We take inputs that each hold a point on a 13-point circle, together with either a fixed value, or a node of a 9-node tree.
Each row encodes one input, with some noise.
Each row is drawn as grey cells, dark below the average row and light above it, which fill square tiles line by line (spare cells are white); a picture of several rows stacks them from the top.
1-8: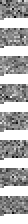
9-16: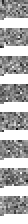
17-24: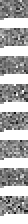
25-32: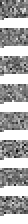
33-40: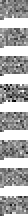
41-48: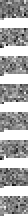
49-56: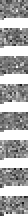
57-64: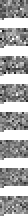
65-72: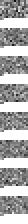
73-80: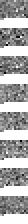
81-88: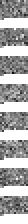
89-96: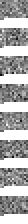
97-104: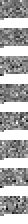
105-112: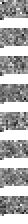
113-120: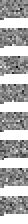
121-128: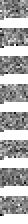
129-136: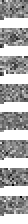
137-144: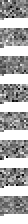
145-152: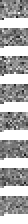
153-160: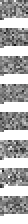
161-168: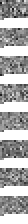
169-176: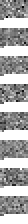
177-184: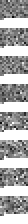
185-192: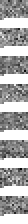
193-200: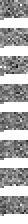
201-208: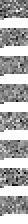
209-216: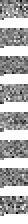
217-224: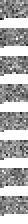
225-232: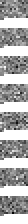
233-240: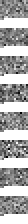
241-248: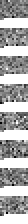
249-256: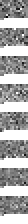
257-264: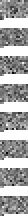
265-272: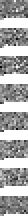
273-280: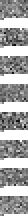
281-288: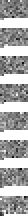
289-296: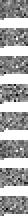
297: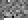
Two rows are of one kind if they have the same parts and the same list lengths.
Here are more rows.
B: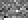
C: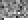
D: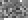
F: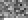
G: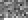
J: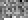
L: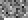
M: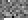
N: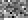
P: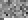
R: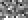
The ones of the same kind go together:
B, D, F, G, M, N, R
C, J, L, P

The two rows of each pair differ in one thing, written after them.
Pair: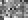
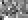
the node of the tree
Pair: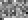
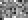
the place on the 13-point circle
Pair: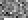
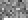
the node of the tree
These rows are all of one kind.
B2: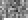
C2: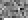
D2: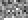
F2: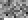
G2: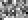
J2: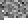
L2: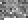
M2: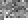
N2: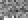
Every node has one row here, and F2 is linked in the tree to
G2 and N2.
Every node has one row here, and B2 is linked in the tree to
C2.
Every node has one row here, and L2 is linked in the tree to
J2 and N2.
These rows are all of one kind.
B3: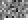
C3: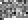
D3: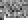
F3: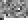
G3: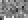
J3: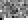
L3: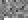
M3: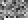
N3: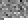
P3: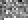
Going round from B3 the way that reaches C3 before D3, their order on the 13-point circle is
B3, M3, G3, L3, P3, C3, N3, F3, D3, J3.
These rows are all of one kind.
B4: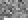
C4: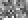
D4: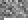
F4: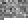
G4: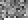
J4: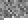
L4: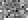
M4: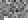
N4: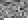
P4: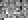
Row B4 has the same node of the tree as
C4, J4 and M4.
